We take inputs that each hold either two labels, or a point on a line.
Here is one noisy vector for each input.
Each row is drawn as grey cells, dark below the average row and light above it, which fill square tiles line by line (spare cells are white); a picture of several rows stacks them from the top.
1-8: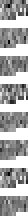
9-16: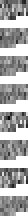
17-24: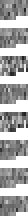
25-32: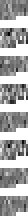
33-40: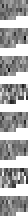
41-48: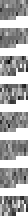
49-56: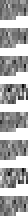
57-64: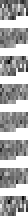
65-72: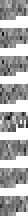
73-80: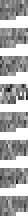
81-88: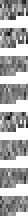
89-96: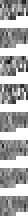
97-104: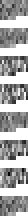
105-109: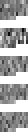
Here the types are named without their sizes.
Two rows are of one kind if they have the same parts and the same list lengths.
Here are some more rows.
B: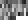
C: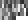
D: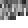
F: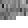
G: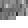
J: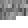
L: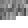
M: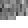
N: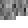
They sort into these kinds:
B, C, D
F, G, J, L, M, N

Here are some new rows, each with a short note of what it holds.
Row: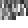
a point on a line
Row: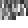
a point on a line
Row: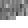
two labels
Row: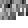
a point on a line
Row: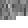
two labels
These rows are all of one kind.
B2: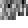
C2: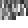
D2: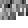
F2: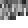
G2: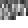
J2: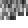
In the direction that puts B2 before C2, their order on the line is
D2, B2, J2, F2, G2, C2.
